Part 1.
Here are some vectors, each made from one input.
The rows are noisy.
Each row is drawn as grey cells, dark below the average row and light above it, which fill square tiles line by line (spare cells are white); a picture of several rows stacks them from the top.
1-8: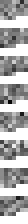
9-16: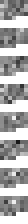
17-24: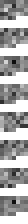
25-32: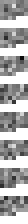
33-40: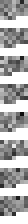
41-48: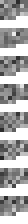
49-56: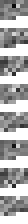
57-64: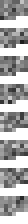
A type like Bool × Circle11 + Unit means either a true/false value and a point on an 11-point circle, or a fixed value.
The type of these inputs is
Bool × Bool × Bool × Bool.
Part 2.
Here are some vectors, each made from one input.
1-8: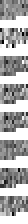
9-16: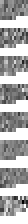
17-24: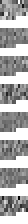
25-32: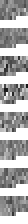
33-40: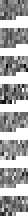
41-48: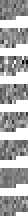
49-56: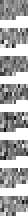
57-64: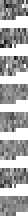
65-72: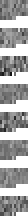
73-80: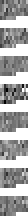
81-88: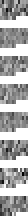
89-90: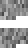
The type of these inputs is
Tree14.
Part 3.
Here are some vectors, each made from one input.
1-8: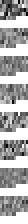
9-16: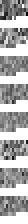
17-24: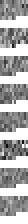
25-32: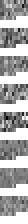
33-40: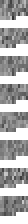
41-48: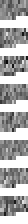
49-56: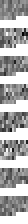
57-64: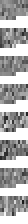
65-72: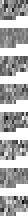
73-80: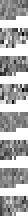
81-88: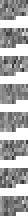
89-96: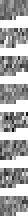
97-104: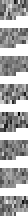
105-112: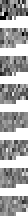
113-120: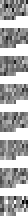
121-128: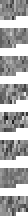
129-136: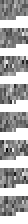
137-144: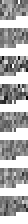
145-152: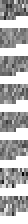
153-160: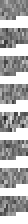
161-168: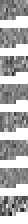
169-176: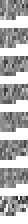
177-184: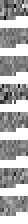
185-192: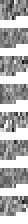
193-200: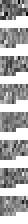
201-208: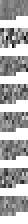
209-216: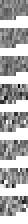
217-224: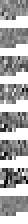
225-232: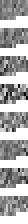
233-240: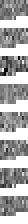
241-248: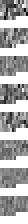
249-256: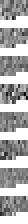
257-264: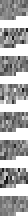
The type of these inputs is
Tree19.
